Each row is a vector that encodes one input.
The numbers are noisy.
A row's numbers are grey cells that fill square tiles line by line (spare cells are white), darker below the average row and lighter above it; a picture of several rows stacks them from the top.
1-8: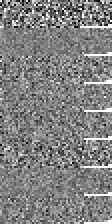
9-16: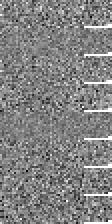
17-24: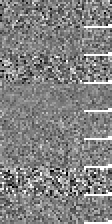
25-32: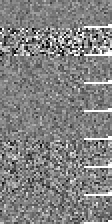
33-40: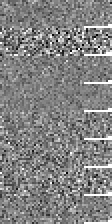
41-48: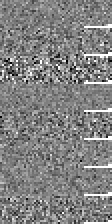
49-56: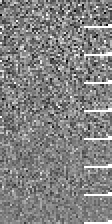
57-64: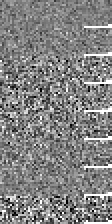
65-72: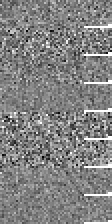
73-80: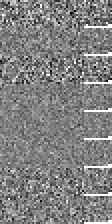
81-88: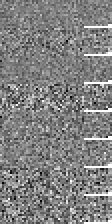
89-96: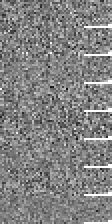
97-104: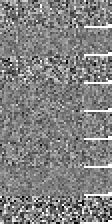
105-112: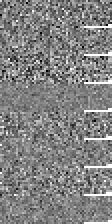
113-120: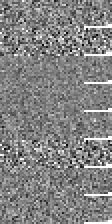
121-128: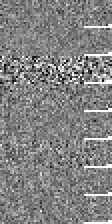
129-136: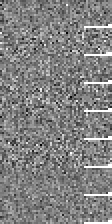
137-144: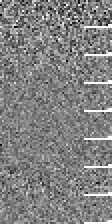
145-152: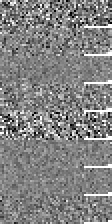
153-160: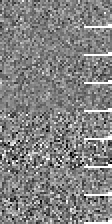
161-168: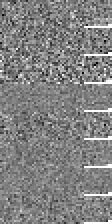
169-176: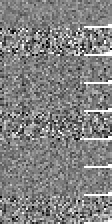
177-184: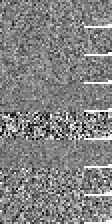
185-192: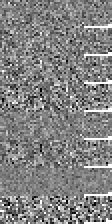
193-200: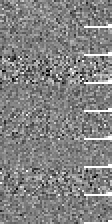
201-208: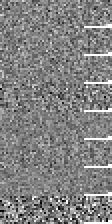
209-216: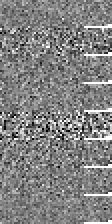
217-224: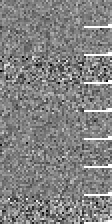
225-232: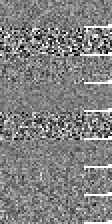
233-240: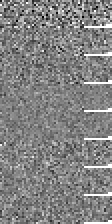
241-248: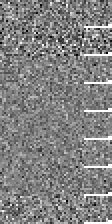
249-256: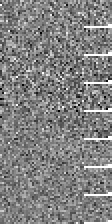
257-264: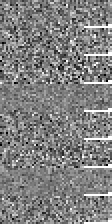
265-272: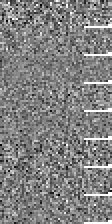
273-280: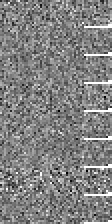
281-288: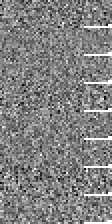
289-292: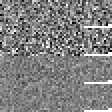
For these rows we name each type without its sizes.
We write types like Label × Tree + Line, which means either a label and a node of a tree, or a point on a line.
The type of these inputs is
Label × (Label × Label × Label + Tree).
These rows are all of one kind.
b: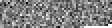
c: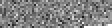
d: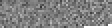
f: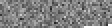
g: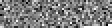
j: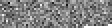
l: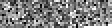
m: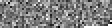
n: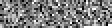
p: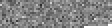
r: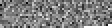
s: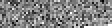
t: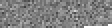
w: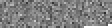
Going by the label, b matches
n, r, s and w.
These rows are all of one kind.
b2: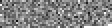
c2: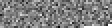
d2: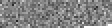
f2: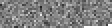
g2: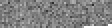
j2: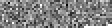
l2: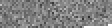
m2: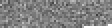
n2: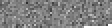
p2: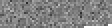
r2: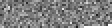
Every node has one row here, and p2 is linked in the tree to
d2 and j2.
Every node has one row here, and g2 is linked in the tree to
l2 and m2.
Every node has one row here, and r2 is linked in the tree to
c2.
